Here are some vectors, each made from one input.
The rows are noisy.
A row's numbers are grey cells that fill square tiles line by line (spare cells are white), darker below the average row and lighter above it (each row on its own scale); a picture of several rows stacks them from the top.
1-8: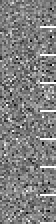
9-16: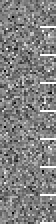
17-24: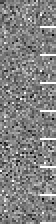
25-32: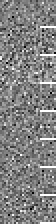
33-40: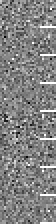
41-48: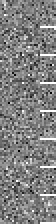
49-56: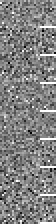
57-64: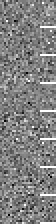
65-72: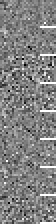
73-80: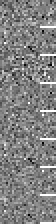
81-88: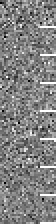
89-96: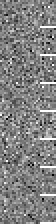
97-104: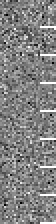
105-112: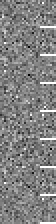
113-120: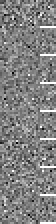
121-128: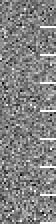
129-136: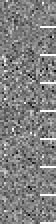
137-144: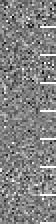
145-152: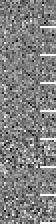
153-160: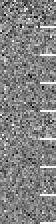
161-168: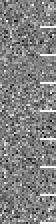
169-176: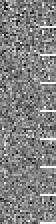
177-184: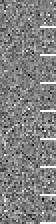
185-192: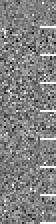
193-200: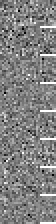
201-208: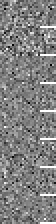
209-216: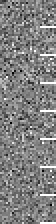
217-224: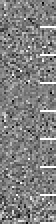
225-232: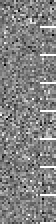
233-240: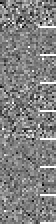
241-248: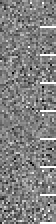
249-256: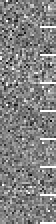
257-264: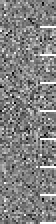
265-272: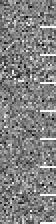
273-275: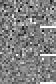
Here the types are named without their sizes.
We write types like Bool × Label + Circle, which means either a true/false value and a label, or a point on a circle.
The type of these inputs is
(Bool × Bool × Bool × Bool × Bool + Unit) × Line + Label.
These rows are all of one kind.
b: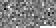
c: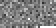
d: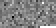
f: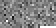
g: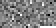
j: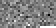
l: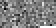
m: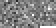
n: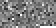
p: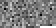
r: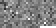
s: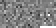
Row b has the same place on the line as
g, l and p.
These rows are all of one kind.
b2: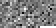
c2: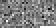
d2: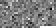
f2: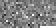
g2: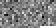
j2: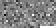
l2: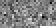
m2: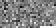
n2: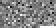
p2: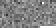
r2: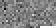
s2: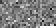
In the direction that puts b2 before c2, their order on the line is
r2, m2, b2, n2, l2, j2, g2, p2, f2, c2, d2, s2.
